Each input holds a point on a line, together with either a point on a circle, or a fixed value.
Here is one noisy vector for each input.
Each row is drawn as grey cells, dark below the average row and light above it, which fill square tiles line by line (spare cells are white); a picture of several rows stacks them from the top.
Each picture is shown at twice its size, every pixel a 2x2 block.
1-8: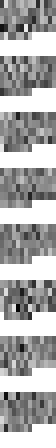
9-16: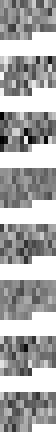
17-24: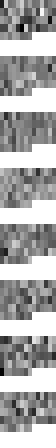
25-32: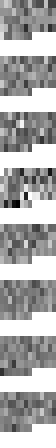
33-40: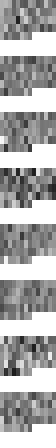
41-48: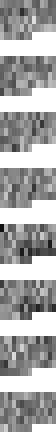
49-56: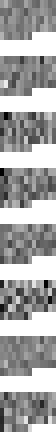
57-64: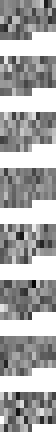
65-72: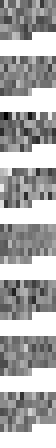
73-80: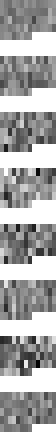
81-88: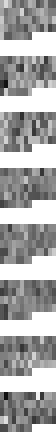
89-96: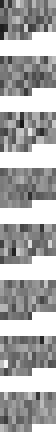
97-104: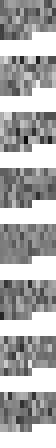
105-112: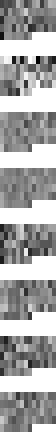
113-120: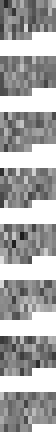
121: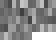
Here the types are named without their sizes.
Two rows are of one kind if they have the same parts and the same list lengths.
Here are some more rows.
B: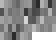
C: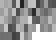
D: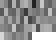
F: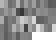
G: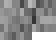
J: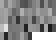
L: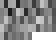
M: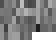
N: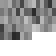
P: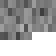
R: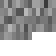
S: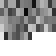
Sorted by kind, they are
B, C, D, G, J, N, S
F, L, M, P, R

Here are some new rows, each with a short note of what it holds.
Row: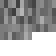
a point on a circle and a point on a line
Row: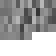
a point on a circle and a point on a line
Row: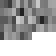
a point on a line
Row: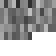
a point on a circle and a point on a line
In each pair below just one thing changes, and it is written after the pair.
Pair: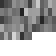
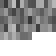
the place on the circle
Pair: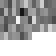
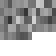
the place on the line
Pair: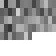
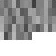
the place on the line
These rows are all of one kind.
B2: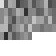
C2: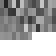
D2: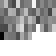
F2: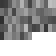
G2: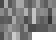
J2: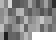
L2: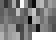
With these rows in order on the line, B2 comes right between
C2 and J2.
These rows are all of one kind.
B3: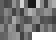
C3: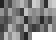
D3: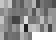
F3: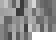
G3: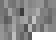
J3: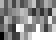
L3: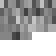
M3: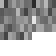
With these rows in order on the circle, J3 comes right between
L3 and M3.
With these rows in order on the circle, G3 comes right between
D3 and F3.
